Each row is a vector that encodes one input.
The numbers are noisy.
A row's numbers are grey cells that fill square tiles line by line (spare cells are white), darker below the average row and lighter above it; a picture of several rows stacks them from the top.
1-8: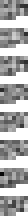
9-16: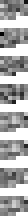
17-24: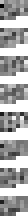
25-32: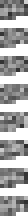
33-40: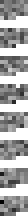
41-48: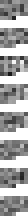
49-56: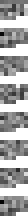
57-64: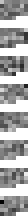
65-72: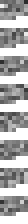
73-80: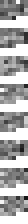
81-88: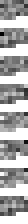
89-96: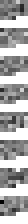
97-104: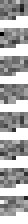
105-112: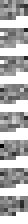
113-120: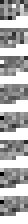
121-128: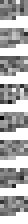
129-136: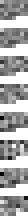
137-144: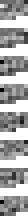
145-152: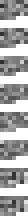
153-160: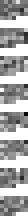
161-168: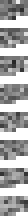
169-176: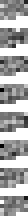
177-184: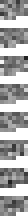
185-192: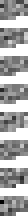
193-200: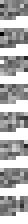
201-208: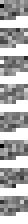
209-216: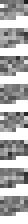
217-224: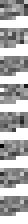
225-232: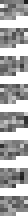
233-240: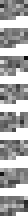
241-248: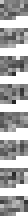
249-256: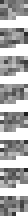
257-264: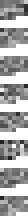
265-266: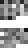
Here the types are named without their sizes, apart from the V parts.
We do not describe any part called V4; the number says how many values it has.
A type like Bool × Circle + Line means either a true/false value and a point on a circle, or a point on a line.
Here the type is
Circle + Label × V4 + Unit.
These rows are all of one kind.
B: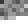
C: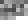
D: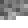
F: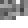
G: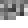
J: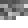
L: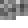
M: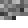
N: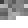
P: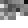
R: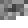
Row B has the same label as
C and L.
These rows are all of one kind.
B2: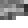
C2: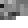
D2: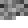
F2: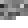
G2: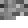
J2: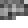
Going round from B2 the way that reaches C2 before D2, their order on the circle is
B2, J2, C2, F2, D2, G2.
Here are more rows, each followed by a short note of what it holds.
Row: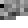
a point on a circle
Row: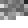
a label and a value of V4
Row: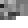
a point on a circle
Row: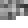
a point on a circle
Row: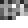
a fixed value
